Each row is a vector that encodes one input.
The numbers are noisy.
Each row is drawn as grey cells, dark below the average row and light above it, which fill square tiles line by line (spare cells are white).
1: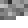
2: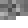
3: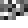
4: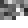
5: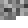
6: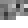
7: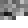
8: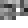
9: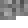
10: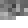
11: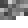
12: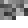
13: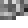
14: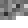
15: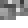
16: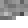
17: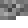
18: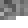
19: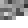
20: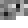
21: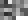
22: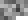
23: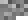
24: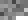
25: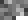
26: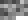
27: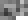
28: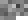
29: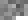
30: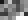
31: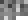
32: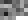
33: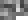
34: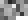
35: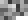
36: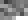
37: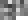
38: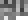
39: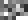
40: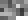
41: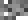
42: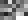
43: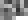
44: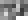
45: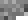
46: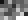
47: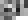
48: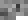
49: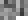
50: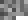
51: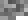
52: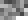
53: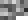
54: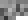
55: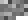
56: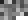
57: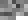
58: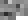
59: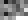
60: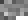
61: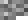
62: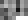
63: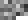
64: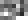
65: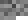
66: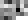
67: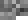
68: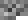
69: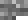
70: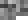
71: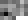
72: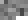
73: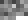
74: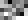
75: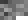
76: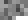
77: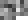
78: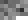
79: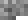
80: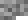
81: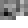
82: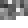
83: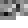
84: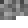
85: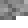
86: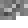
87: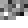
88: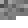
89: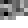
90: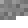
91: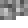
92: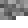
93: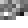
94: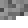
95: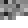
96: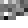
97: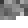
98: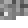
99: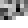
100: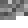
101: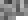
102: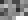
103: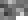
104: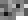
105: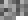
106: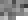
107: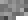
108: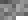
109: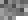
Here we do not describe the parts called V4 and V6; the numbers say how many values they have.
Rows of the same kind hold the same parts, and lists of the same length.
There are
2 kinds of row.
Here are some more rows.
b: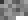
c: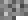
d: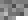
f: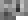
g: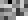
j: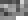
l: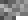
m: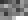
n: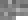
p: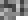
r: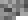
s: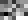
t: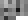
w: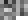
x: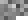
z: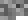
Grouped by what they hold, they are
b, c, f, g, j, l, m, s, t
d, n, p, r, w, x, z

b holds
a true/false value, a value of V4 and a value of V6.
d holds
a point on a 5-point line, a true/false value and a value of V6.
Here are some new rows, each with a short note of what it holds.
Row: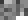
a true/false value, a value of V4 and a value of V6
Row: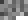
a true/false value, a value of V4 and a value of V6
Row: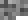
a point on a 5-point line, a true/false value and a value of V6
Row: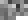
a point on a 5-point line, a true/false value and a value of V6
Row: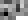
a true/false value, a value of V4 and a value of V6
